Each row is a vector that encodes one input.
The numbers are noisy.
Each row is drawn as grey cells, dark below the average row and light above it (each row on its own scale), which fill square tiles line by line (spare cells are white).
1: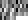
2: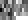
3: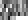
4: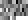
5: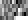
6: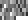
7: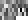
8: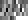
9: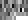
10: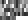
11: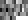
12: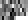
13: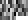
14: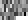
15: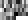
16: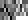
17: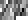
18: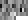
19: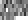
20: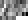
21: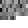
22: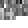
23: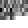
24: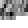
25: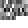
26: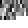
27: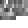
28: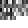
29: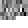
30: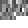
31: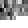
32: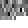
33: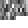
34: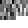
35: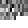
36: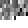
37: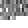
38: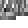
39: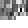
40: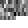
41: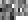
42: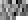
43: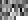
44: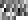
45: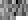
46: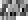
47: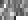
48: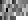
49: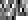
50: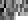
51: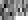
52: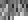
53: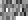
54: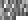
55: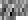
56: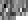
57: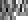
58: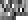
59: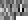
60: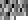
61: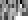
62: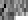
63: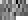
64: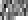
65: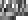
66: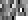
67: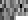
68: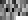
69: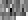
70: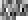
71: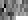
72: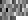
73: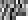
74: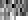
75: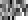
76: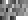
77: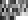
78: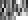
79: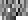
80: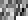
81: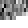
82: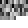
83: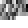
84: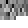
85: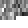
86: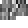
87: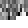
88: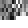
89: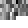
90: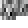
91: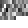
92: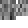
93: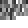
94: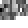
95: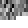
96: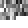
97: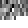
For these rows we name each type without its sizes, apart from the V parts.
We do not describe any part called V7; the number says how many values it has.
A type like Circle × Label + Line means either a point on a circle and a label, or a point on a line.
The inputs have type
Bool × (Line × Line + V7).
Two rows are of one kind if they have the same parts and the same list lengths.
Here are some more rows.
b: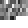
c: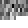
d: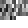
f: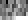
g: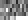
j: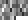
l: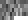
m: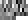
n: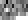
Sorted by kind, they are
b, c, d, m
f, g, j, l, n

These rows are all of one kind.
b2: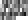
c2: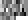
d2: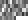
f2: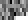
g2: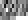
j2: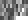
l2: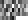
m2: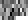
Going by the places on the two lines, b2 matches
d2 and j2.
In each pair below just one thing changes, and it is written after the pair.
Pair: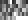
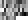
the place on one of the two lines
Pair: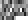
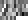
the true/false value
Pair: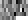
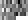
the true/false value
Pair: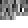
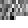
the place on one of the two lines
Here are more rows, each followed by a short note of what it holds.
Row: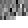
a point on each of two lines and a true/false value
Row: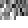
a point on each of two lines and a true/false value
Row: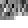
a point on each of two lines and a true/false value
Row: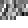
a point on each of two lines and a true/false value
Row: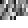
a true/false value and a value of V7
